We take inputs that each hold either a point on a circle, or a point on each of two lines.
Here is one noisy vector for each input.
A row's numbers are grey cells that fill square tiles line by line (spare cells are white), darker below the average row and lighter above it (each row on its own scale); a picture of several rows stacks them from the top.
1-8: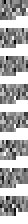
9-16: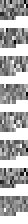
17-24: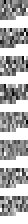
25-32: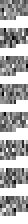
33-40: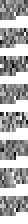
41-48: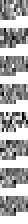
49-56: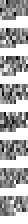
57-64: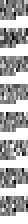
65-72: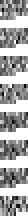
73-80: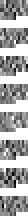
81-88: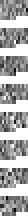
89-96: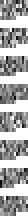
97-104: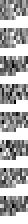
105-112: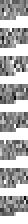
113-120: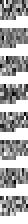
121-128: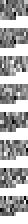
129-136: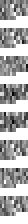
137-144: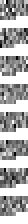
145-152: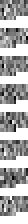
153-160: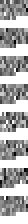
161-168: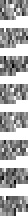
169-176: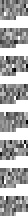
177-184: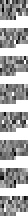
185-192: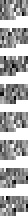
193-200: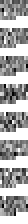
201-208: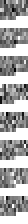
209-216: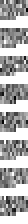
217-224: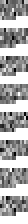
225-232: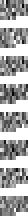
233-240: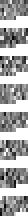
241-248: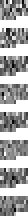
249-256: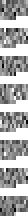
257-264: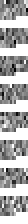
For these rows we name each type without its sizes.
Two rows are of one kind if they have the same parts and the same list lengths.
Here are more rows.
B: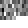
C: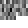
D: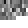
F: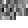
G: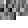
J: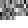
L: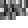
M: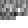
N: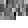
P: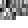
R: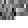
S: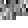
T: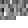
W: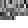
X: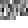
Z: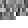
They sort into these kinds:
B, C, F, G, N, P, S, T, X
D, J, L, M, R, W, Z

